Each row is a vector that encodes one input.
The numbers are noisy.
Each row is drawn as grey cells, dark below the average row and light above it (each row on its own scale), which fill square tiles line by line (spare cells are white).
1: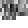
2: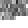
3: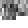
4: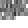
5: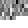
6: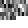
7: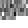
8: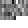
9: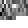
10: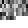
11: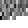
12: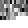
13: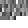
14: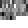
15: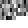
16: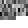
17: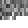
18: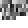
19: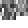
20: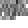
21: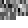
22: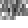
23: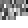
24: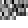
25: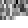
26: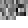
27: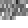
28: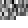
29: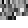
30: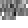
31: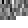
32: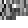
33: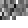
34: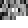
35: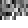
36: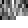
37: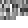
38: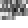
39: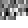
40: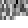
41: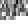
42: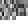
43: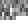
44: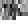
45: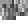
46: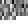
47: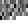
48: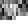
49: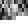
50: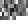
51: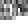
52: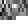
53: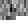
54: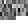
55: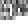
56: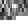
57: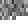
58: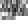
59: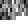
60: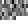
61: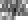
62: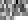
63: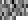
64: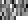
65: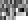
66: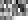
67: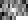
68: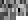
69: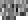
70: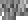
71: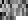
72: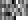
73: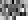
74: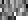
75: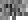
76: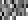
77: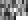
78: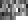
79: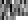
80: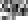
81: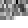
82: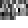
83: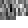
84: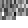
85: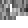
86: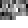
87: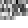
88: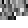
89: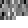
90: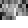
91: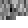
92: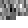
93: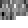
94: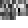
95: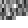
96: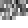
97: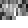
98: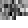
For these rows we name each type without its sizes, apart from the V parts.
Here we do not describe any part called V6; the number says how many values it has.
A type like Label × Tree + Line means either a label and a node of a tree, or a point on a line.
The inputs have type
Bool × Line + V6.
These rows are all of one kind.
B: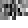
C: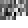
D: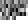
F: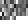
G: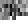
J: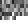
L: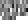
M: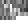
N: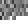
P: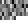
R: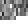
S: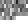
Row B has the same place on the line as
D, G and P.
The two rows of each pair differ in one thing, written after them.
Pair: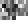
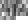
the place on the line
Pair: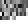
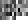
the true/false value
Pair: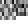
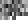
the true/false value
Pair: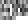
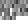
the true/false value
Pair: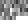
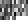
the place on the line
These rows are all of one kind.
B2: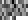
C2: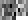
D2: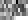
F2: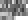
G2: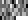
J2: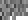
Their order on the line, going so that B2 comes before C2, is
J2, B2, G2, C2, F2, D2.
